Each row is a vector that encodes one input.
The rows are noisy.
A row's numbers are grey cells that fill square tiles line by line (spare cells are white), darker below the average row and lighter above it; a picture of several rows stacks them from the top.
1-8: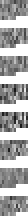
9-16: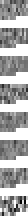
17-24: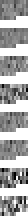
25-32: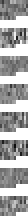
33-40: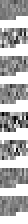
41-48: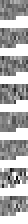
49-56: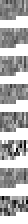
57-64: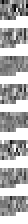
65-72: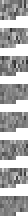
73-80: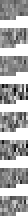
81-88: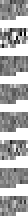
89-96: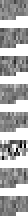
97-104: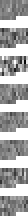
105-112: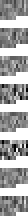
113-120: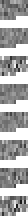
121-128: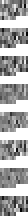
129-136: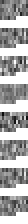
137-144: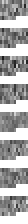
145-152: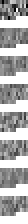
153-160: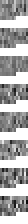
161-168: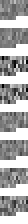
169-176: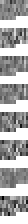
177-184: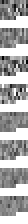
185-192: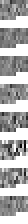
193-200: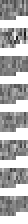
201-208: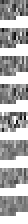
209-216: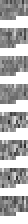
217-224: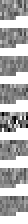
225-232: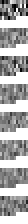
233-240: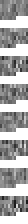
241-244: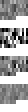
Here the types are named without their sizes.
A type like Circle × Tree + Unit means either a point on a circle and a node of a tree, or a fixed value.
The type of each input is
Bool × Label × Label × Line.
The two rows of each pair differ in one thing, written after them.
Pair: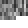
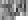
the place on the line
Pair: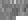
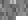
one of the two labels
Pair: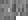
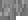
the true/false value
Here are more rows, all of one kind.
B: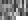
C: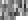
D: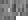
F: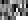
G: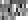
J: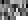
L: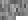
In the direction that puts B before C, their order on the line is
B, G, L, D, C, F, J.
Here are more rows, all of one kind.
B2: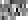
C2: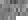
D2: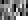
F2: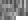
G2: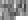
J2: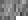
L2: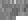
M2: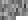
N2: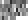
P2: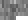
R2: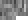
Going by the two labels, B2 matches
D2, F2, J2 and M2.
